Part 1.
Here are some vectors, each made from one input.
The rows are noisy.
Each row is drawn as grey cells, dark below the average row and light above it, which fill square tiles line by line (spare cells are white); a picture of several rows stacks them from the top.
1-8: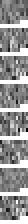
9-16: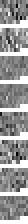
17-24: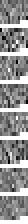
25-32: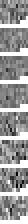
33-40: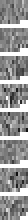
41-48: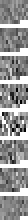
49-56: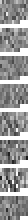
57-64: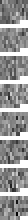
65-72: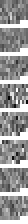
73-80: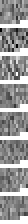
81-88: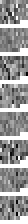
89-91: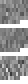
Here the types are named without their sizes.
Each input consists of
a true/false value, together with either a point on a circle, or a fixed value.
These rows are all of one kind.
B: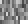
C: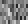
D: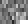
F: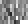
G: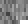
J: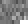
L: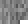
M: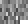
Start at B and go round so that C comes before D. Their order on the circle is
B, M, J, F, L, G, C, D.
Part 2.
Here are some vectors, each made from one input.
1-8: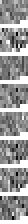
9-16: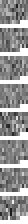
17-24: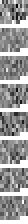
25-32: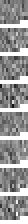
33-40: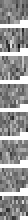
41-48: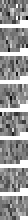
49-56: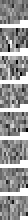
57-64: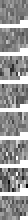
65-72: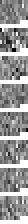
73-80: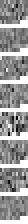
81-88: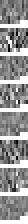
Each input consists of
a true/false value, together with either a point on an 8-point circle, or a fixed value.
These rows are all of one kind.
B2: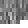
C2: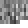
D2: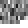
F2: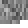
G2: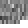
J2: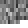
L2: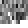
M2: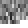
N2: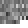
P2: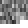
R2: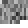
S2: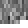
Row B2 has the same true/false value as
L2, M2 and S2.
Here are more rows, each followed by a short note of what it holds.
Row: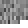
a true/false value
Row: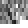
a true/false value
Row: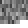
a point on an 8-point circle and a true/false value
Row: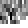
a true/false value
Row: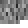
a point on an 8-point circle and a true/false value
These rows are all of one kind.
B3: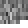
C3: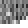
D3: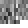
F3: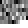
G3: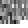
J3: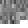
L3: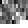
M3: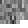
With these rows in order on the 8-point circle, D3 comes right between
G3 and L3.
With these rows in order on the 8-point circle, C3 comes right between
L3 and M3.
